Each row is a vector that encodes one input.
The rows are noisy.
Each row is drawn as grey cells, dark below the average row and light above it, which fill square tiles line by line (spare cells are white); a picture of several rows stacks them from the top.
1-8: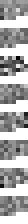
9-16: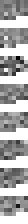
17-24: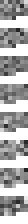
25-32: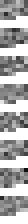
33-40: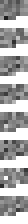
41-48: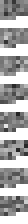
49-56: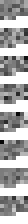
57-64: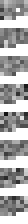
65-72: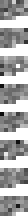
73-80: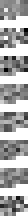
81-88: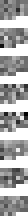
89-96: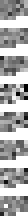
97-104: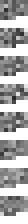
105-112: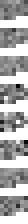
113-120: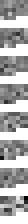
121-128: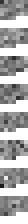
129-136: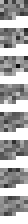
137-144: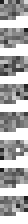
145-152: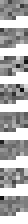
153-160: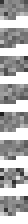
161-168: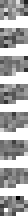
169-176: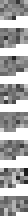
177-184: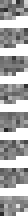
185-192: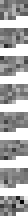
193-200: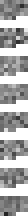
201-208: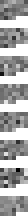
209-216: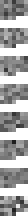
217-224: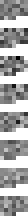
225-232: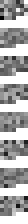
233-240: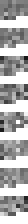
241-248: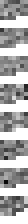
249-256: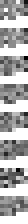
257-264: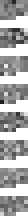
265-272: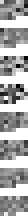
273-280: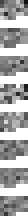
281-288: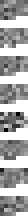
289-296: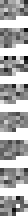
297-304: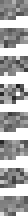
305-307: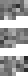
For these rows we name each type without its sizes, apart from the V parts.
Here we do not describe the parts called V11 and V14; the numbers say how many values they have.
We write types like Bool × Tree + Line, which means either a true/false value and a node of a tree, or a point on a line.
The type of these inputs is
(Line + Tree) × V11 + V14.
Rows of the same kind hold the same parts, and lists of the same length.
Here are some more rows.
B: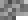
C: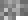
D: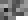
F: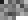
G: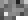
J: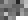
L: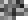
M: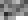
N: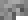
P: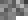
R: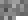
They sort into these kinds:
B, F, L, M
C, N
D, G, J, P, R

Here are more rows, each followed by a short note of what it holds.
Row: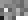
a value of V14
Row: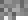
a value of V14
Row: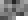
a node of a tree and a value of V11
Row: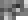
a value of V14
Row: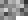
a value of V14
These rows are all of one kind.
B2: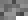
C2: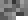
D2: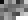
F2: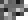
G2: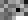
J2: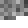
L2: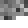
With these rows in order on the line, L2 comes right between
G2 and J2.
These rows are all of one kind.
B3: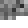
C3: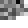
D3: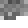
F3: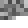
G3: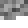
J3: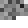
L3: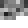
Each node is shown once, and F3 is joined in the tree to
C3 and J3.
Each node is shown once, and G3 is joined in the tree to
D3 and J3.
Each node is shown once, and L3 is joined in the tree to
B3.
